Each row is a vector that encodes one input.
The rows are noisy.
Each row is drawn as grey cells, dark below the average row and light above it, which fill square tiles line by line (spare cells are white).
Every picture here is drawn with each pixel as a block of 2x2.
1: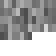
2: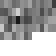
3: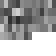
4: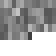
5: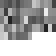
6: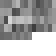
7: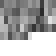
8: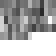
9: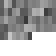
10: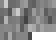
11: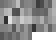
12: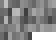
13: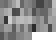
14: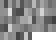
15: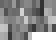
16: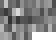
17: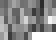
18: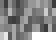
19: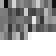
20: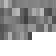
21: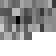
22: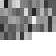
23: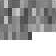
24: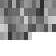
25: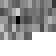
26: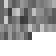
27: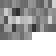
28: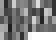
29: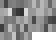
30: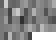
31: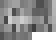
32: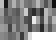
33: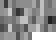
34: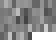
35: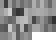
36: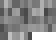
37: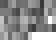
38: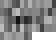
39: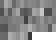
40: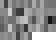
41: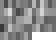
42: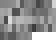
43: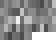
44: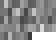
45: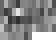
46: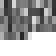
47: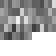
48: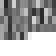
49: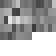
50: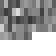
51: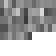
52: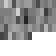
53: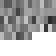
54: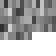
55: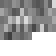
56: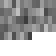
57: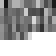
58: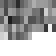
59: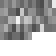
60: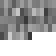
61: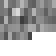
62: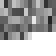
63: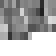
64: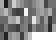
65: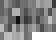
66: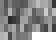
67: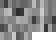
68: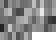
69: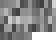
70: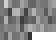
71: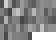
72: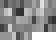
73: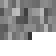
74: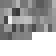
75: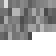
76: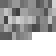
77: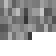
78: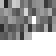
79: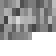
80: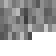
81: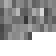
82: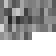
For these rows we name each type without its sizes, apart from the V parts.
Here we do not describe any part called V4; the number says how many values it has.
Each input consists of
a true/false value and a value of V4, together with either a point on a circle, or a fixed value.
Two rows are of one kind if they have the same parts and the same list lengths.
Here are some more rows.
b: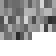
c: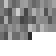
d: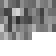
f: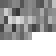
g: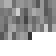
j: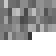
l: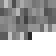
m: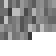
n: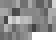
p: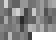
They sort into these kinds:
b, c, d, j, m, p
f, g, l, n

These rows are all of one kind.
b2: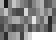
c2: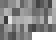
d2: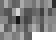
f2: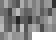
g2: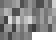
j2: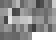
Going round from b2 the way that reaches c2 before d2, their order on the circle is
b2, g2, c2, j2, d2, f2.
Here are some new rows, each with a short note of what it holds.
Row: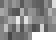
a true/false value and a value of V4
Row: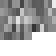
a true/false value and a value of V4
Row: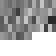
a true/false value and a value of V4
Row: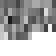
a true/false value and a value of V4
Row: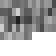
a point on a circle, a true/false value and a value of V4
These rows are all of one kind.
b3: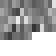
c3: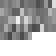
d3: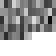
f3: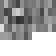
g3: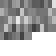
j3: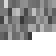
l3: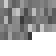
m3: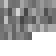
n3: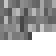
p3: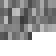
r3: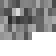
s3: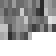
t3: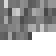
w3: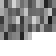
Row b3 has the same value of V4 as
c3, g3 and s3.
